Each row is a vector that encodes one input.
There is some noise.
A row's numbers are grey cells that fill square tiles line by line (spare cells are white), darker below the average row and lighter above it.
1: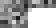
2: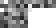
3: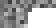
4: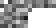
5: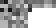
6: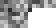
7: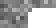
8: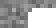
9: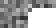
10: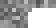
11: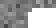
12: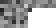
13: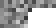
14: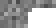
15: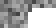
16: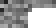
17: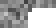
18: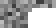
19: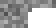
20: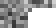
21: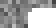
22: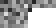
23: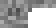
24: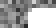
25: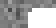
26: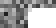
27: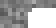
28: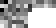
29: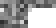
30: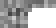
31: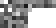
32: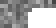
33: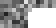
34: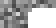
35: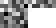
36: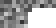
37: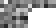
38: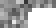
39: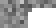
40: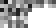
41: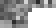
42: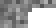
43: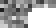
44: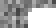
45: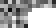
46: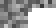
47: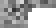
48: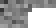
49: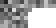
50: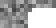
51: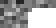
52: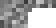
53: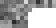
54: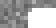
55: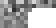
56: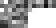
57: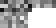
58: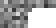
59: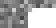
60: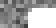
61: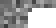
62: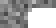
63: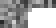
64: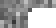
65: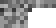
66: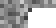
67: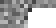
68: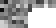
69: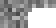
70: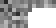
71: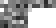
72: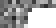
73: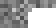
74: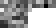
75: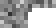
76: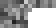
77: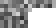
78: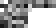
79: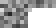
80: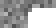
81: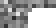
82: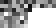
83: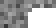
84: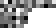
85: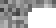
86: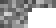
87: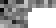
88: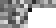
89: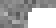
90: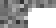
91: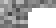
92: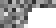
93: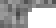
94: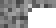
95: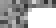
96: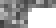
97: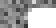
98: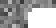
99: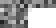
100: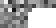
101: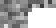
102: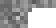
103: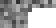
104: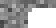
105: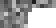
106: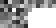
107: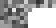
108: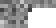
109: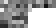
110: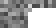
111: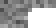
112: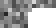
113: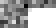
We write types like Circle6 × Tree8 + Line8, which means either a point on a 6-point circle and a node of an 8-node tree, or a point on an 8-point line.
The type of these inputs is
Bool × (Line5 + Line6).
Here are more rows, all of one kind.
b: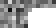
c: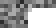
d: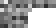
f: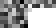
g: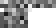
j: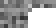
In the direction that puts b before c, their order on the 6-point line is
b, f, d, j, g, c.
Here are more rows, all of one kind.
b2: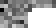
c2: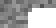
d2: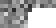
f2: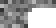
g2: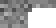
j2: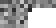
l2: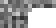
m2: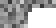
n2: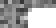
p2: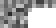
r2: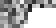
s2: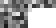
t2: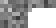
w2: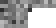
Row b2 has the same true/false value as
c2, m2 and r2.
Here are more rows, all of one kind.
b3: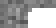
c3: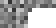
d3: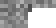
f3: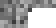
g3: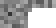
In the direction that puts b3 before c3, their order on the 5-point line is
b3, c3, f3, g3, d3.
